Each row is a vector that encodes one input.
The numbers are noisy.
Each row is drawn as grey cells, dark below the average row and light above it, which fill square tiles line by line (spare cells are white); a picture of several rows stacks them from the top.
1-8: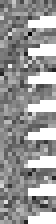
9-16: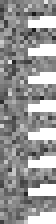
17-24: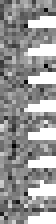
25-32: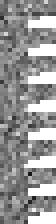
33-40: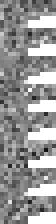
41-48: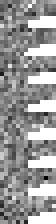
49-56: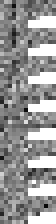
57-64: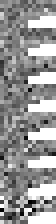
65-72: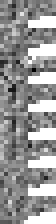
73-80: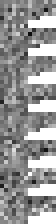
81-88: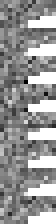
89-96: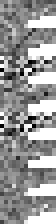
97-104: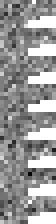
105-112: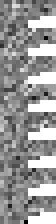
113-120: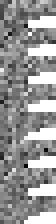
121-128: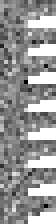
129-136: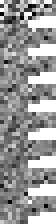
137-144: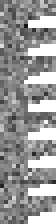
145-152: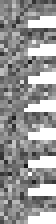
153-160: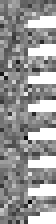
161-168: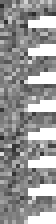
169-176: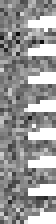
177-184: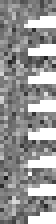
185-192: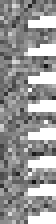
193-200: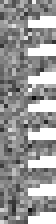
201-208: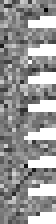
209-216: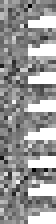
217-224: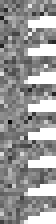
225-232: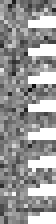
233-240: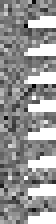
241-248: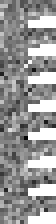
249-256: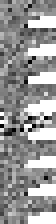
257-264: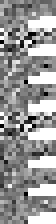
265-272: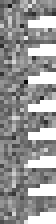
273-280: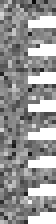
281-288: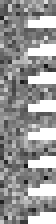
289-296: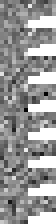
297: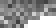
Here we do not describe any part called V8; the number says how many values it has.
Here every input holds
either a point on each of two 6-point circles, a point on a 10-point circle and two values of V8, or a fixed value.
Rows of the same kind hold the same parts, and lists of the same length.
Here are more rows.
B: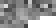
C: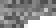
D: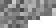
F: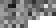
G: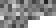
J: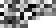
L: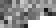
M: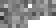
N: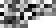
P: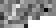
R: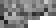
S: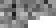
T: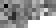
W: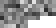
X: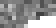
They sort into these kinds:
B, C, D, F, G, L, M, P, R, S, T, W, X
J, N

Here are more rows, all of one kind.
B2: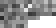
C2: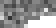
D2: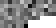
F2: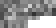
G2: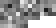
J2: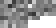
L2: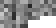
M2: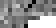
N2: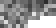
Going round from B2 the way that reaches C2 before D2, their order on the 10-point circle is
B2, F2, G2, J2, N2, C2, M2, L2, D2.
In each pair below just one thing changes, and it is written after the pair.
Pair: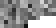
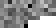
the place on one of the two 6-point circles
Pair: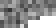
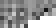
the place on the 10-point circle
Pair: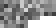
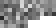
the place on one of the two 6-point circles
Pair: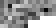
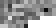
the place on one of the two 6-point circles
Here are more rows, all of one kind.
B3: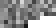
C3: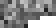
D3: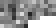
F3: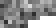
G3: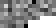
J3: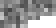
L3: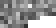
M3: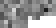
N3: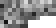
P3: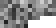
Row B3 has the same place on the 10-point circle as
D3, G3 and P3.
